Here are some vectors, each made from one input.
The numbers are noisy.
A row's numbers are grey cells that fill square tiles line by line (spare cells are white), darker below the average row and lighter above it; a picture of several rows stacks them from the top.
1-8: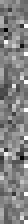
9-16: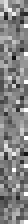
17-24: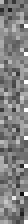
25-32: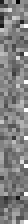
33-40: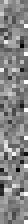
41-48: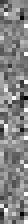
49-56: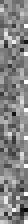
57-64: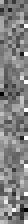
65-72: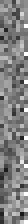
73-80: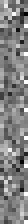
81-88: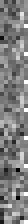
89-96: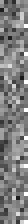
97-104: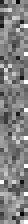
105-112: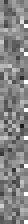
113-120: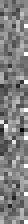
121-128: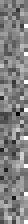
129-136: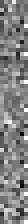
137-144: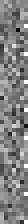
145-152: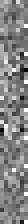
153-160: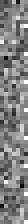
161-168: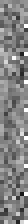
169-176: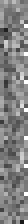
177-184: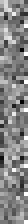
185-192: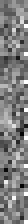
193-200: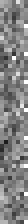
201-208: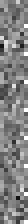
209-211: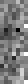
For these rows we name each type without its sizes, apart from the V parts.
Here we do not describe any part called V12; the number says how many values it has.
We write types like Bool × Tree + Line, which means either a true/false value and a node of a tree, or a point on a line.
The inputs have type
Line × (Line + V12).
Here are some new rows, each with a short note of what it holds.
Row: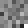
a point on each of two lines
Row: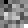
a point on a line and a value of V12
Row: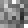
a point on a line and a value of V12
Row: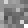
a point on each of two lines
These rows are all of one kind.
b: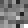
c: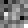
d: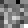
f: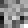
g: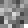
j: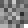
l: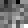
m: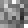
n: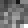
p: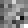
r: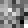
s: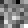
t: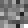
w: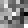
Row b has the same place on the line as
j, m, p and w.
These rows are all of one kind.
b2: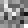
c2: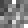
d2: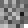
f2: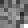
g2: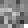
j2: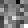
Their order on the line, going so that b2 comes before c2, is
g2, j2, d2, b2, f2, c2.
